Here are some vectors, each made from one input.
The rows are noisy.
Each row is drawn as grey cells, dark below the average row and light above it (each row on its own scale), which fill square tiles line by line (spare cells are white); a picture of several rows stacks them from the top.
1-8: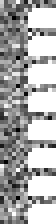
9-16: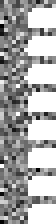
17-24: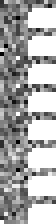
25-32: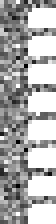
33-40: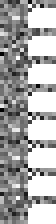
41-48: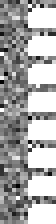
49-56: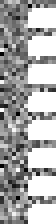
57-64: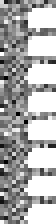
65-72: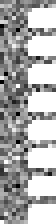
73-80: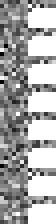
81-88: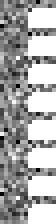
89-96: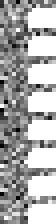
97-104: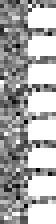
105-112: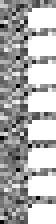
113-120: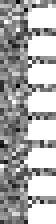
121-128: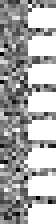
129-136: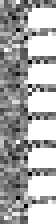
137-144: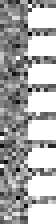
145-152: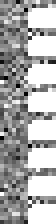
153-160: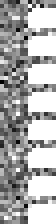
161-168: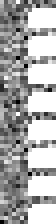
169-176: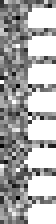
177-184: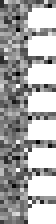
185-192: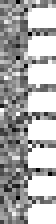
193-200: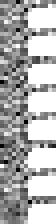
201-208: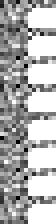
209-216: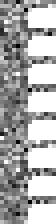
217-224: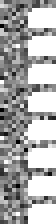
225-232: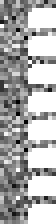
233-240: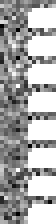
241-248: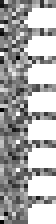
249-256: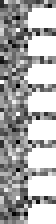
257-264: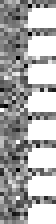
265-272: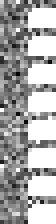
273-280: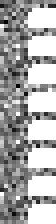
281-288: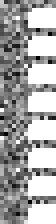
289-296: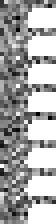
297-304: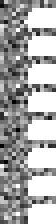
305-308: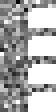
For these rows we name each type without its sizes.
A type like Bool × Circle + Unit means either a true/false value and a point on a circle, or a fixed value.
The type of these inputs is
Bool × Bool × Bool × Bool.
